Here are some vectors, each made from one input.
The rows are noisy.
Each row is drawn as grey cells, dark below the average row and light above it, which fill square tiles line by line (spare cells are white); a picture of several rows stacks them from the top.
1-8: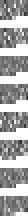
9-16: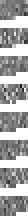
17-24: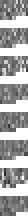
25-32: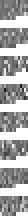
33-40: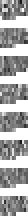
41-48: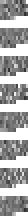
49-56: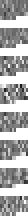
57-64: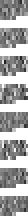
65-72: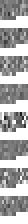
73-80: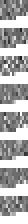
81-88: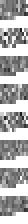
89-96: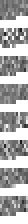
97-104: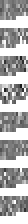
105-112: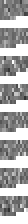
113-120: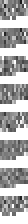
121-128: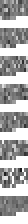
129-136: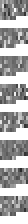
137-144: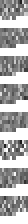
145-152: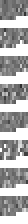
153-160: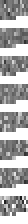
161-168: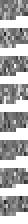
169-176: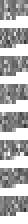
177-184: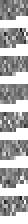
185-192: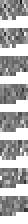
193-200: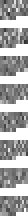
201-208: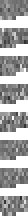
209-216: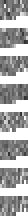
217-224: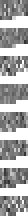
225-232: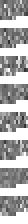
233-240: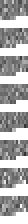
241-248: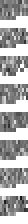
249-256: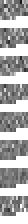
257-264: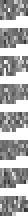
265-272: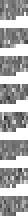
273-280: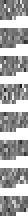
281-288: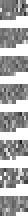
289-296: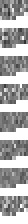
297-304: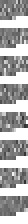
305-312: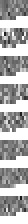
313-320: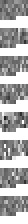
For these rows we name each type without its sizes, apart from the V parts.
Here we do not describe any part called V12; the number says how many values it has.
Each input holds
either a point on a circle and a value of V12, or a label.
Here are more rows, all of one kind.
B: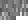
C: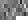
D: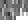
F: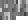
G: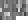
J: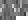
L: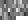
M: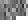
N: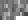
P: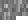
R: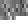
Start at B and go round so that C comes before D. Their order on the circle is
B, L, C, D, J, M, G, R, P, F, N.
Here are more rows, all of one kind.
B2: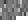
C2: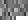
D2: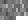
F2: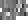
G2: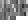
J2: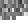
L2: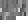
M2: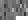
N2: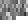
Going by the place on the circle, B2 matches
F2, J2 and L2.
